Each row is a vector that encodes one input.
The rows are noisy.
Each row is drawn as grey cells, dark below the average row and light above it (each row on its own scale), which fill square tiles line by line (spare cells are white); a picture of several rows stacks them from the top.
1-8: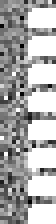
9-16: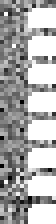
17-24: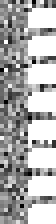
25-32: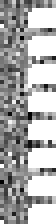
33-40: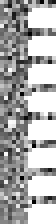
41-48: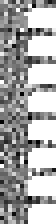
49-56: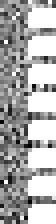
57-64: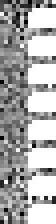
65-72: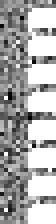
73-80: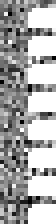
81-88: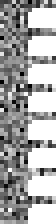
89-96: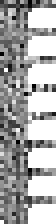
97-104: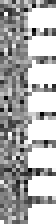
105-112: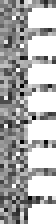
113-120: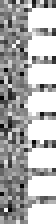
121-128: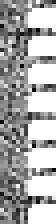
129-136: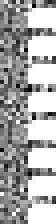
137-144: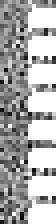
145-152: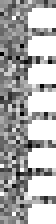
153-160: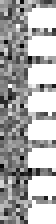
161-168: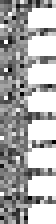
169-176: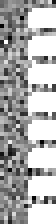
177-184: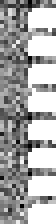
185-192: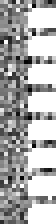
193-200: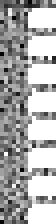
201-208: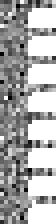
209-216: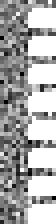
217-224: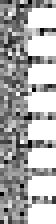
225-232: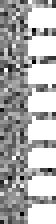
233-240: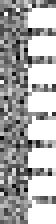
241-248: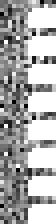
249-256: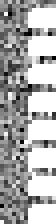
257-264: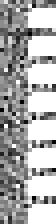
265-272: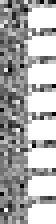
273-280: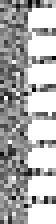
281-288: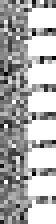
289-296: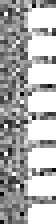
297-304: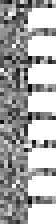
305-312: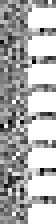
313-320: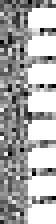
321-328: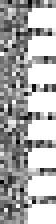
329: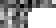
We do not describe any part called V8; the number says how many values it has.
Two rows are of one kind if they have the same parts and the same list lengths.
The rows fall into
4 kinds.
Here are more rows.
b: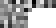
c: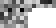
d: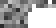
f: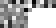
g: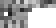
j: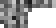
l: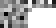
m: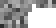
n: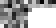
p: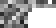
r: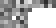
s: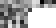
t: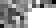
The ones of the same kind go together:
b, f, l, t
c, d, g, m, p, r, s
j
n

